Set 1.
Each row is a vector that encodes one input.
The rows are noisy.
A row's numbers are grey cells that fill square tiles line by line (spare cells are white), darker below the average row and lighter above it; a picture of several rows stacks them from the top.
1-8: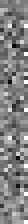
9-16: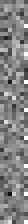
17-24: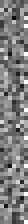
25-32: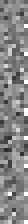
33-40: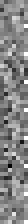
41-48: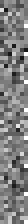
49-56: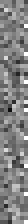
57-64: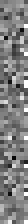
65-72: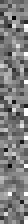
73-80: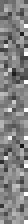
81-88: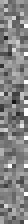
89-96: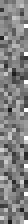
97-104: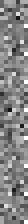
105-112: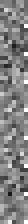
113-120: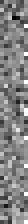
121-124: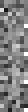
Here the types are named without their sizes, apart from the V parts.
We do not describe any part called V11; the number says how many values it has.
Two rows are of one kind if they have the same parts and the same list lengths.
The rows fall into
2 kinds.
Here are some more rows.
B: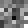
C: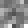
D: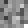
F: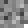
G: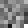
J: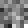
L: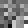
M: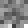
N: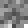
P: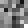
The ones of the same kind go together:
B, G, J, L, P
C, D, F, M, N

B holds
a true/false value and a value of V11.
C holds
a point on a line and a true/false value.
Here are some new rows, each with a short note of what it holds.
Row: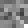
a point on a line and a true/false value
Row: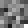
a true/false value and a value of V11
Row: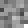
a point on a line and a true/false value
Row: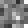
a true/false value and a value of V11
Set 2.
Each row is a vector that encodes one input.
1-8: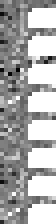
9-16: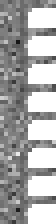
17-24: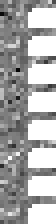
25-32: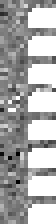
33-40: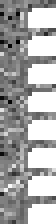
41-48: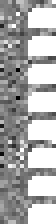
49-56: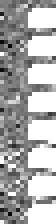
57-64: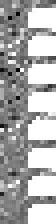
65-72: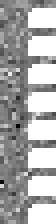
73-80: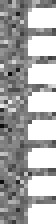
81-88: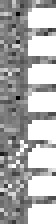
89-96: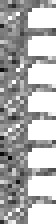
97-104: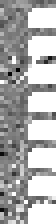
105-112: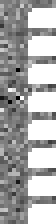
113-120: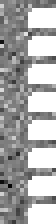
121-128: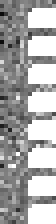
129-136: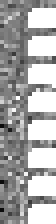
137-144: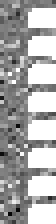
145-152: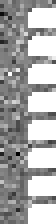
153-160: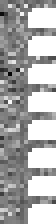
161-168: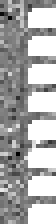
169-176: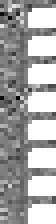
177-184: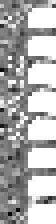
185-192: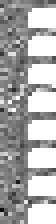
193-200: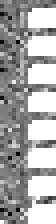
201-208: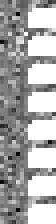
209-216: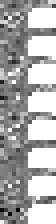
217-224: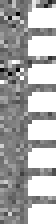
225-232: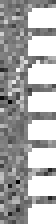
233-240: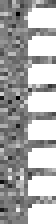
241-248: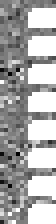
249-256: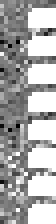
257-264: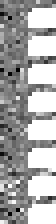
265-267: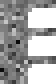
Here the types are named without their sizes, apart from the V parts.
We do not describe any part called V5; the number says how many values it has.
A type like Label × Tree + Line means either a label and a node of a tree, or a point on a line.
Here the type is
Circle × V5 + Tree.
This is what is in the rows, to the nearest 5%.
About 70% of them hold a point on a circle and a value of V5. The rest hold a node of a tree.
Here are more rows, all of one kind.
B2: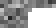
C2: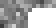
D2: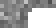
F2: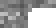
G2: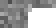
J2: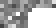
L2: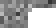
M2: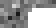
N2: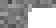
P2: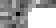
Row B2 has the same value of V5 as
C2 and M2.
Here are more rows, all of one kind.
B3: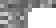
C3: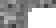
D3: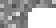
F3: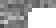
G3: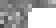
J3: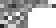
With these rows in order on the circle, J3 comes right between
C3 and F3.
